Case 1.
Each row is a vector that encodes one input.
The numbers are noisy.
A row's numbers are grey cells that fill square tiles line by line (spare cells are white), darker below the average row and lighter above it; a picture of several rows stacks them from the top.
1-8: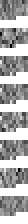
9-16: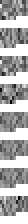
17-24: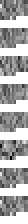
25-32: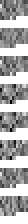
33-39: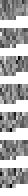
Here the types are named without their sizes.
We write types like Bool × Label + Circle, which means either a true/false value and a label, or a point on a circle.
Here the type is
Tree.
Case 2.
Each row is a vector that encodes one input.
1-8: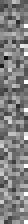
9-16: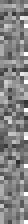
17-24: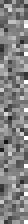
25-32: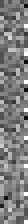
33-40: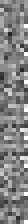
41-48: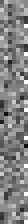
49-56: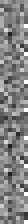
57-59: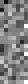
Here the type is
Circle11.
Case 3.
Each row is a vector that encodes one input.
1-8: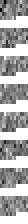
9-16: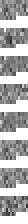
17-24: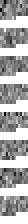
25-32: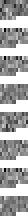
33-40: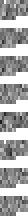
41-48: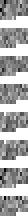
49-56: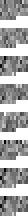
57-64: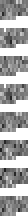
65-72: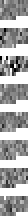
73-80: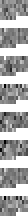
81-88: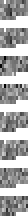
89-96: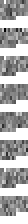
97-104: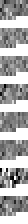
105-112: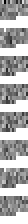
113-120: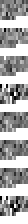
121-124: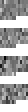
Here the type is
Tree10 + Unit.
